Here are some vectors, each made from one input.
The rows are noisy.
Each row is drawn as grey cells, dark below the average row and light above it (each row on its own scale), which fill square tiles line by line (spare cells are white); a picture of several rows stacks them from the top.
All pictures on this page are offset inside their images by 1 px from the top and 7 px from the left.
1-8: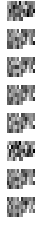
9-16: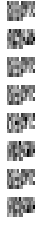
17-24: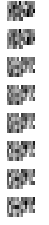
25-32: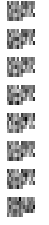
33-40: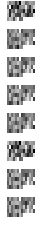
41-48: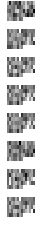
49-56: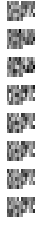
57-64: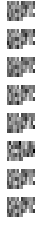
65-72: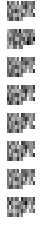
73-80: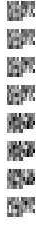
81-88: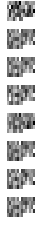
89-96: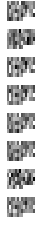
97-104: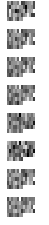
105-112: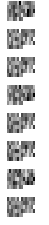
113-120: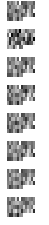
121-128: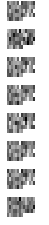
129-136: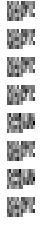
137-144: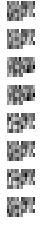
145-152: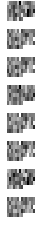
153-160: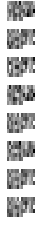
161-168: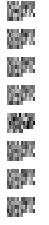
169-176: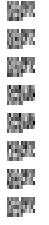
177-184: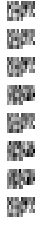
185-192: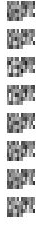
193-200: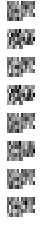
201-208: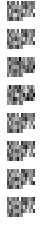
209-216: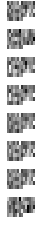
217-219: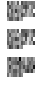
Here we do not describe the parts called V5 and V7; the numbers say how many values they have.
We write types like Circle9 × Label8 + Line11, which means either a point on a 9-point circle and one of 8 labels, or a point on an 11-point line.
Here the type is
Bool × Label9 × V5 + V7.
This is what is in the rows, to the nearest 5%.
About 75% of them hold one of 9 labels, a true/false value and a value of V5. The rest hold a value of V7.
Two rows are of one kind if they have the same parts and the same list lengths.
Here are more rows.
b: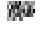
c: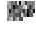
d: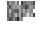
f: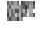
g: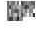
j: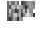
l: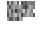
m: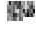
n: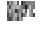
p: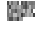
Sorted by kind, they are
b, c, m
d, f, g, j, l, n, p

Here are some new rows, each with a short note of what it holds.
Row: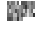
one of 9 labels, a true/false value and a value of V5
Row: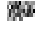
a value of V7
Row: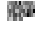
a value of V7
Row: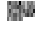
a value of V7
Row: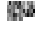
a value of V7
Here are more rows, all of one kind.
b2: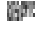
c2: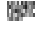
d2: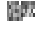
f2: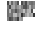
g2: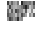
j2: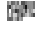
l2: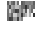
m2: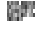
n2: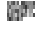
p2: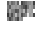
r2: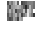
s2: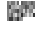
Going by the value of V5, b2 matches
j2, l2, n2 and s2.
